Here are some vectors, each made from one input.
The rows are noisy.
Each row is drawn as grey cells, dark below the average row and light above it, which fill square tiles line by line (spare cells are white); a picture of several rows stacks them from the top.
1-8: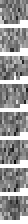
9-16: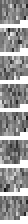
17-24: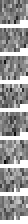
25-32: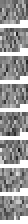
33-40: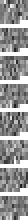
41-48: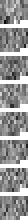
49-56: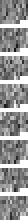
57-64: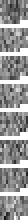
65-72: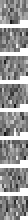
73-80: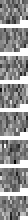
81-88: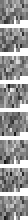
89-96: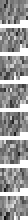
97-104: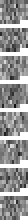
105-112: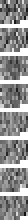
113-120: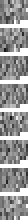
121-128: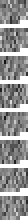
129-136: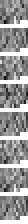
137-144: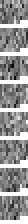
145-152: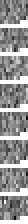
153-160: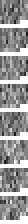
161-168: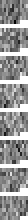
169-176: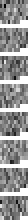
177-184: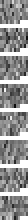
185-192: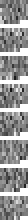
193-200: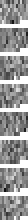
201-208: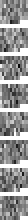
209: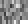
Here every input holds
either a point on an 8-point line, or a point on an 11-point line, or a node of a 14-node tree.
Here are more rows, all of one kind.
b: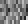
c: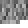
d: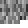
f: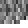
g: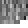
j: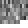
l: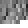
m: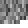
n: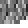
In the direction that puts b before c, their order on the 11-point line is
d, b, m, j, f, g, n, l, c.
